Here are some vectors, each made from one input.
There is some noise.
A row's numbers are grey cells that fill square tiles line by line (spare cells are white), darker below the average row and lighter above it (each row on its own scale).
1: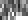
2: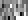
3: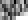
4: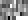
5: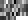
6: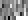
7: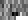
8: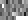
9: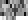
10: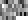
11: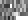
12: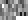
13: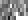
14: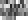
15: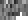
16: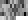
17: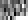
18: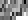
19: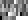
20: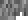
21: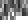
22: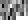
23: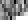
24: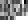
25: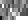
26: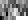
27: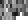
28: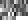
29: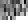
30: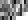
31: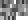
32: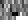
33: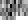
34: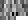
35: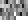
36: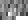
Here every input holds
one of 5 labels and three true/false values.
